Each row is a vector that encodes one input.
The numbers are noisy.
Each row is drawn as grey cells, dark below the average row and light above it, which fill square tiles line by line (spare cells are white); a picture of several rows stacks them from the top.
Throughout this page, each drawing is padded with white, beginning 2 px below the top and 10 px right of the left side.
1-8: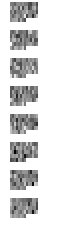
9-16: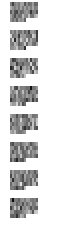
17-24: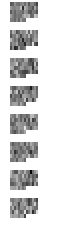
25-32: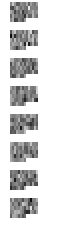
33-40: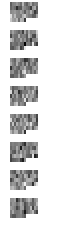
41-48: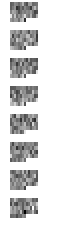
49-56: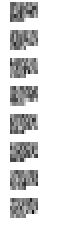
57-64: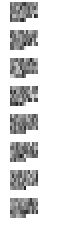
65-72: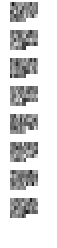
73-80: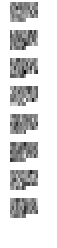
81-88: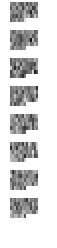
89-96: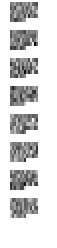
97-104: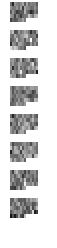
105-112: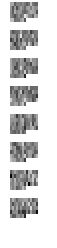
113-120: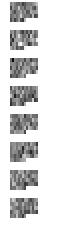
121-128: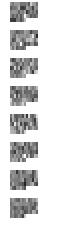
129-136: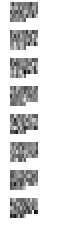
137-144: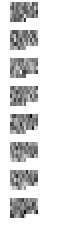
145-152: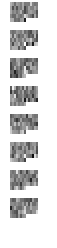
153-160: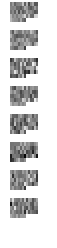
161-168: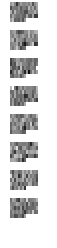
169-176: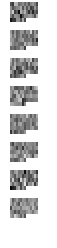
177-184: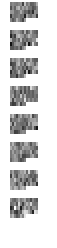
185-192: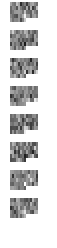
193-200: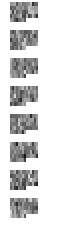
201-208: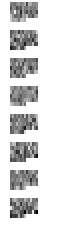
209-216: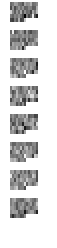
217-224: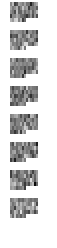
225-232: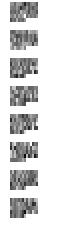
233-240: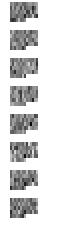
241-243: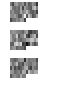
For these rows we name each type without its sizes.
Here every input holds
a node of each of two trees, together with either a point on a line, or three true/false values.
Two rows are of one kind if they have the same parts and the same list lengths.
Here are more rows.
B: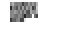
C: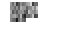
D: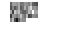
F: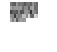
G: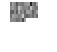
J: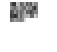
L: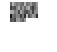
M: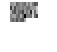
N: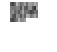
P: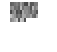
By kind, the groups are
B, C, D, G, L, M
F, J, N, P

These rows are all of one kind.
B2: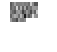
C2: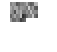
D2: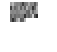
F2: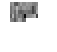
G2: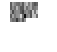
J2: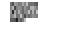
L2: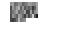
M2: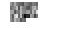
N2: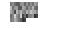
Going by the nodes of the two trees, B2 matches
F2 and G2.
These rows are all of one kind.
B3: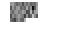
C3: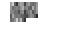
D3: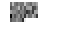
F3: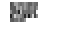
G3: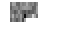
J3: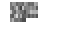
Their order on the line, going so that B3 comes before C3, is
F3, J3, G3, D3, B3, C3.
